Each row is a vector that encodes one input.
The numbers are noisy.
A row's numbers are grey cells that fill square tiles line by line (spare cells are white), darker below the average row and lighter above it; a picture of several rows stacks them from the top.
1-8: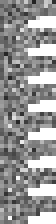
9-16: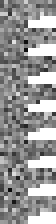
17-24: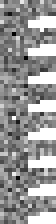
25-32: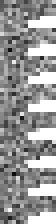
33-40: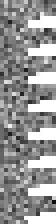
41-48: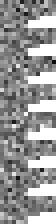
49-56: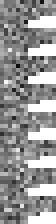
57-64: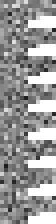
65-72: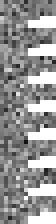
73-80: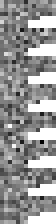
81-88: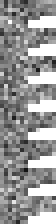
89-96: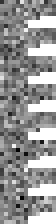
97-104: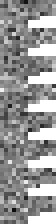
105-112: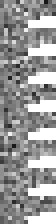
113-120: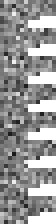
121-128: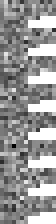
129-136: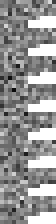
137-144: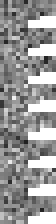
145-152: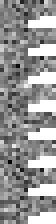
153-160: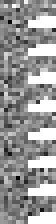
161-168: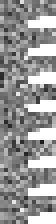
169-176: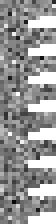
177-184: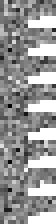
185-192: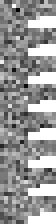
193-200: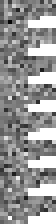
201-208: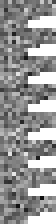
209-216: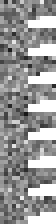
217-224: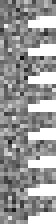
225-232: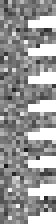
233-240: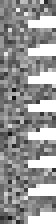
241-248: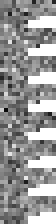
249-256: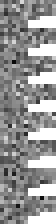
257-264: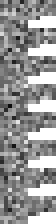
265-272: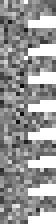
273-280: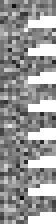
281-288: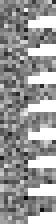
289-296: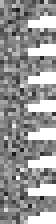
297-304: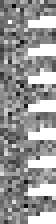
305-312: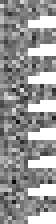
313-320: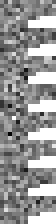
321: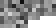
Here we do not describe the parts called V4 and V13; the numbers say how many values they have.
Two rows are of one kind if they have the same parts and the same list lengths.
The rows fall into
2 kinds.
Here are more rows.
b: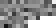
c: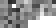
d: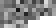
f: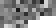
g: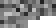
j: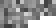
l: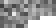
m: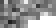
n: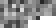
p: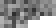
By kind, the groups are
b, j, p
c, d, f, g, l, m, n

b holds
a point on a 12-point line, three true/false values, a value of V4 and a value of V13.
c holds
a point on a 9-point line, a point on a 12-point line and three true/false values.
